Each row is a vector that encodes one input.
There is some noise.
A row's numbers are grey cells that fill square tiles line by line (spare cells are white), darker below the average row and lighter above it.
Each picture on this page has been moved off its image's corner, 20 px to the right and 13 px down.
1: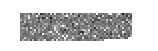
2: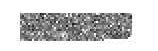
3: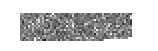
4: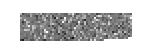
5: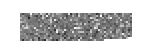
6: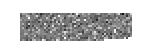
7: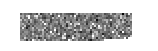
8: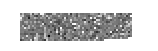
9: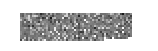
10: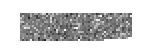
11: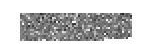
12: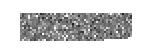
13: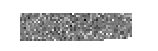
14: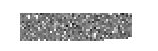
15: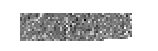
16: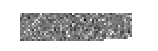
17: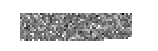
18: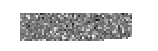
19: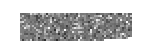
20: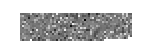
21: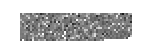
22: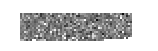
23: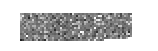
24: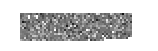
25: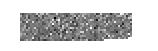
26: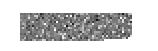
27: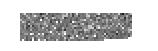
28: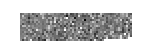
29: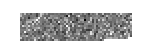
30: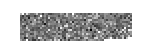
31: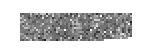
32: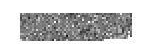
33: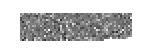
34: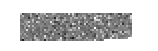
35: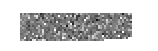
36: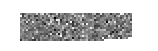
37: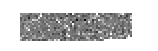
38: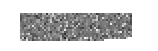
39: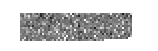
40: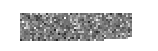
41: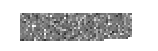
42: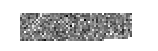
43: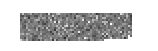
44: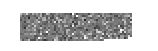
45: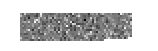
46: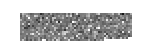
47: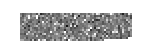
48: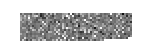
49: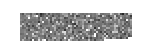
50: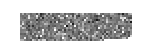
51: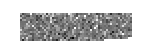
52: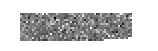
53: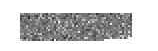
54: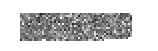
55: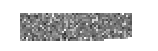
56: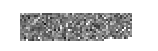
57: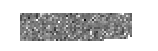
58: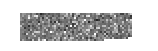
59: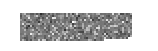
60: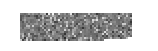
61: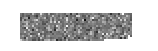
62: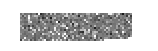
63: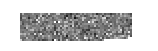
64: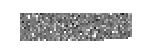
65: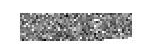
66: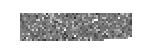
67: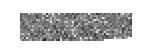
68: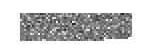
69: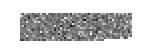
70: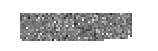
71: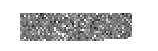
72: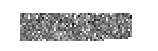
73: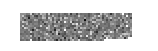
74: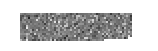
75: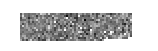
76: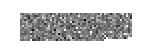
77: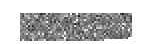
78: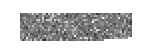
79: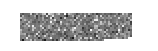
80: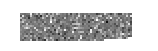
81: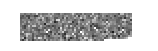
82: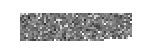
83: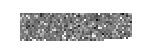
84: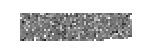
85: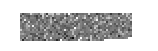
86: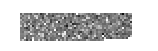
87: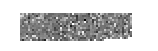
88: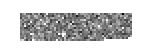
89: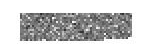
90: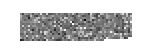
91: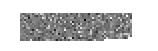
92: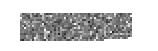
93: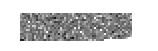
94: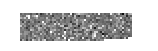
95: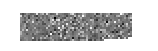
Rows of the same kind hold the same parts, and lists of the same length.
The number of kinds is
4.
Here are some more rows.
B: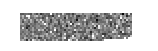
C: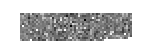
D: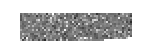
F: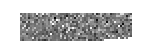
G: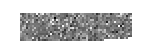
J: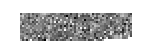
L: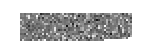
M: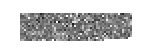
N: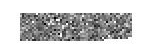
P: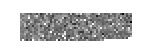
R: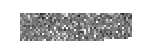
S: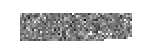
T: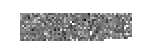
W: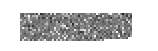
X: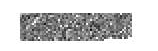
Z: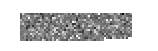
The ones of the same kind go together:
B, L, M, P, R, W, Z
C, D, J
F, G, N
S, T, X

